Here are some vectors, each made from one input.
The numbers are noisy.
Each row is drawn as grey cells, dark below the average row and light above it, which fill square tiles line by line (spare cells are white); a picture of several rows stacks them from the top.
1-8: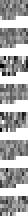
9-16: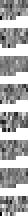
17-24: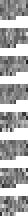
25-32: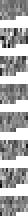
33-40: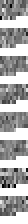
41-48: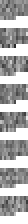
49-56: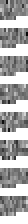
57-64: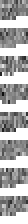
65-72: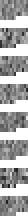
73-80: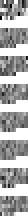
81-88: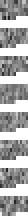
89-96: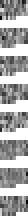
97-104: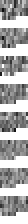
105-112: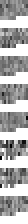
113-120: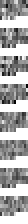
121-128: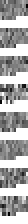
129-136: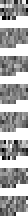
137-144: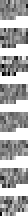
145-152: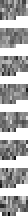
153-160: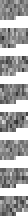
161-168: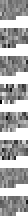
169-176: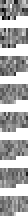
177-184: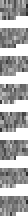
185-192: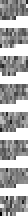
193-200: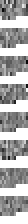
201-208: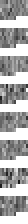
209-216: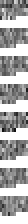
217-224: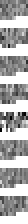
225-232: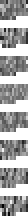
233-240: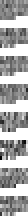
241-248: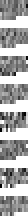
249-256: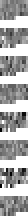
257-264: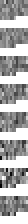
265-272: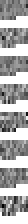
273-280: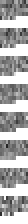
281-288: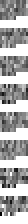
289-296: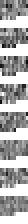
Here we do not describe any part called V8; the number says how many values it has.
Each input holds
a node of a 9-node tree and a value of V8, together with either a point on a 5-point circle and one of 4 labels, or a point on a 7-point line.
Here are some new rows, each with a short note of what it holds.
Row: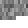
a point on a 5-point circle, one of 4 labels, a node of a 9-node tree and a value of V8
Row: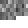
a point on a 7-point line, a node of a 9-node tree and a value of V8
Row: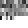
a point on a 5-point circle, one of 4 labels, a node of a 9-node tree and a value of V8
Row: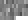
a point on a 5-point circle, one of 4 labels, a node of a 9-node tree and a value of V8
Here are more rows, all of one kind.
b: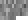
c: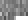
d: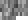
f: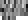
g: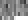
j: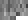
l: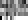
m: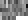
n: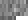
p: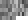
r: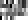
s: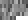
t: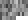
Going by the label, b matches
d, f and j.
